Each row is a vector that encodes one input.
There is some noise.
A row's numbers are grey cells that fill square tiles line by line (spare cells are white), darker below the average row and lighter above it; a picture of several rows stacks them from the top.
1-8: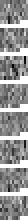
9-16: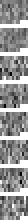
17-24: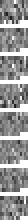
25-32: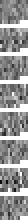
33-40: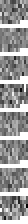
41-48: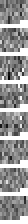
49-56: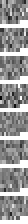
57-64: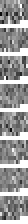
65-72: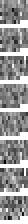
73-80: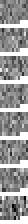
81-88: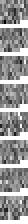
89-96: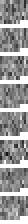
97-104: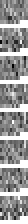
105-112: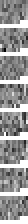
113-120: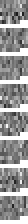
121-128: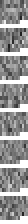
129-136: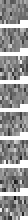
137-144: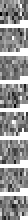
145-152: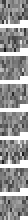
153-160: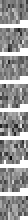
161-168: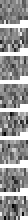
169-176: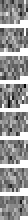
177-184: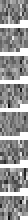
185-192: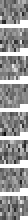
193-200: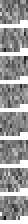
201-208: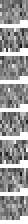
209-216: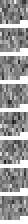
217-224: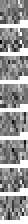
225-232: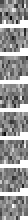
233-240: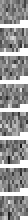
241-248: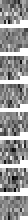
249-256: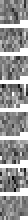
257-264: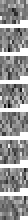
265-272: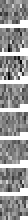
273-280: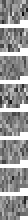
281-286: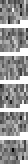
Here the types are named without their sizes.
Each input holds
a point on a line, together with either a fixed value, or a node of a tree.
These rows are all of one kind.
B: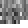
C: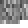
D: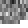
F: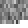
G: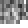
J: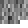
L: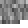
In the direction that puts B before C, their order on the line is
B, L, D, G, C, F, J.
